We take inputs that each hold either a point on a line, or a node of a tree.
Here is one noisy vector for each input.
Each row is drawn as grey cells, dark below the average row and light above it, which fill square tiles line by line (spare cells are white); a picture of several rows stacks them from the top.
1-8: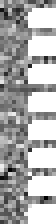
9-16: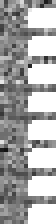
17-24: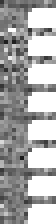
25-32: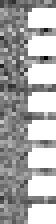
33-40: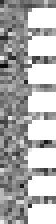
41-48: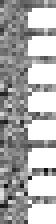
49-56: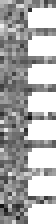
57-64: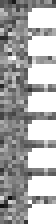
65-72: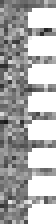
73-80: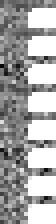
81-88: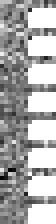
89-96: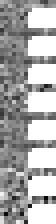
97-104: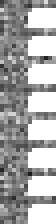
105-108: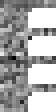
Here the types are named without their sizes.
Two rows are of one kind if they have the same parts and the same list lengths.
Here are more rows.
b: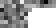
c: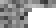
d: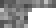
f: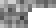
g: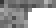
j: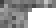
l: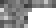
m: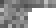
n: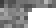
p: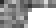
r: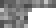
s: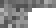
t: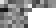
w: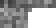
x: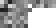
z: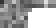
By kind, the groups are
b, c, f, t, x
d, g, j, l, m, n, p, r, s, w, z

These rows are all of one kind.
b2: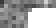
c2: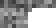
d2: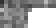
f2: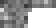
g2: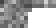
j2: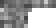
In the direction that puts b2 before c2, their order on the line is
g2, b2, c2, d2, j2, f2.
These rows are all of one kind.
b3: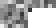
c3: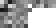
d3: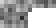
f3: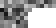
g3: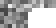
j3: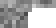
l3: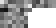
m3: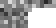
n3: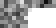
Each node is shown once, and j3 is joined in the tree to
d3, g3 and m3.
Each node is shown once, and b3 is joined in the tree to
d3.
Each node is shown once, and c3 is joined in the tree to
g3 and l3.
